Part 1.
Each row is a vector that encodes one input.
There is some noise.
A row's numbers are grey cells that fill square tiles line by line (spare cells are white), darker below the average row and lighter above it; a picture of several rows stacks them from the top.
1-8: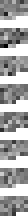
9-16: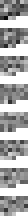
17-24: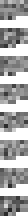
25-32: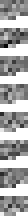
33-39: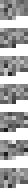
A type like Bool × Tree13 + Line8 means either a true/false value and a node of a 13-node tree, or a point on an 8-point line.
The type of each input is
Line5 × Line5.
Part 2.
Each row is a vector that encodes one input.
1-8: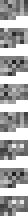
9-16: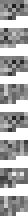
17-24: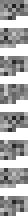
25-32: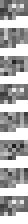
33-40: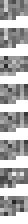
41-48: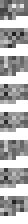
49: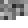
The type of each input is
Line6.
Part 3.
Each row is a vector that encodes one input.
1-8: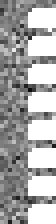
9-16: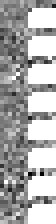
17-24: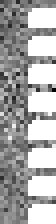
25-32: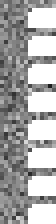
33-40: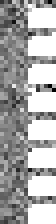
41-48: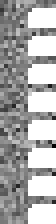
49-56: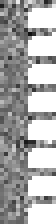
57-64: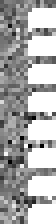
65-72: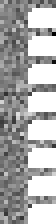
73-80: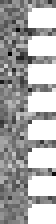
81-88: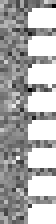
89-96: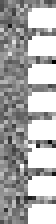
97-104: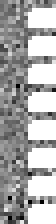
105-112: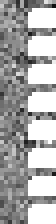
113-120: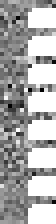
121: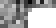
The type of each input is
Circle11 + Unit.
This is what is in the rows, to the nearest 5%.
About 95% of them hold a point on an 11-point circle. The rest hold a fixed value.
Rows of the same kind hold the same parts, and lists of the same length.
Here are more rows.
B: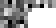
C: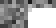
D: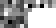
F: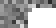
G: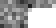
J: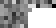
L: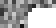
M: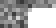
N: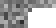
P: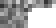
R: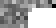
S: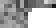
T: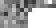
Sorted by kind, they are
B, D
C, F, G, J, L, M, N, P, R, S, T

